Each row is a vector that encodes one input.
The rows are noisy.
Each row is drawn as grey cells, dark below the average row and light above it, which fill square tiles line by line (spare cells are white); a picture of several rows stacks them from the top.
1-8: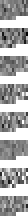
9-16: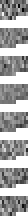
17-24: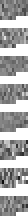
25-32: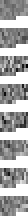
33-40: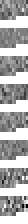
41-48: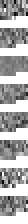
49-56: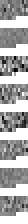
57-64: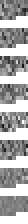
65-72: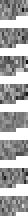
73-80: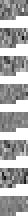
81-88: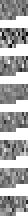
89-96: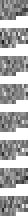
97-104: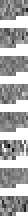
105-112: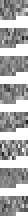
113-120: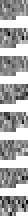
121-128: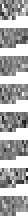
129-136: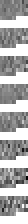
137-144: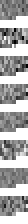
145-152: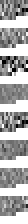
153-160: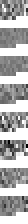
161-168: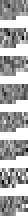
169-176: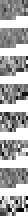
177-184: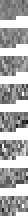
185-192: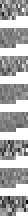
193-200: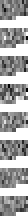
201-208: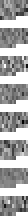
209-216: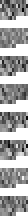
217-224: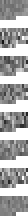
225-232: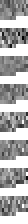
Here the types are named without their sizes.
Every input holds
either a point on a circle and a true/false value, or a fixed value.
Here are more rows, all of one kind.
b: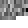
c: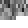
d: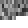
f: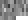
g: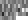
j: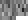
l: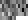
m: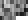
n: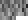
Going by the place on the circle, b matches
f, g and n.
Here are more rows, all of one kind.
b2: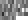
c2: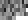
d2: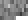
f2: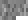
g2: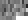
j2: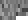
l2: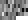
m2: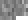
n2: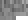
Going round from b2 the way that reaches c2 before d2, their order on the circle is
b2, f2, l2, c2, g2, n2, j2, m2, d2.
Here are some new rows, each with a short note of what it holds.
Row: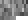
a point on a circle and a true/false value
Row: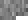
a point on a circle and a true/false value
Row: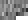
a point on a circle and a true/false value
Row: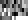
a fixed value
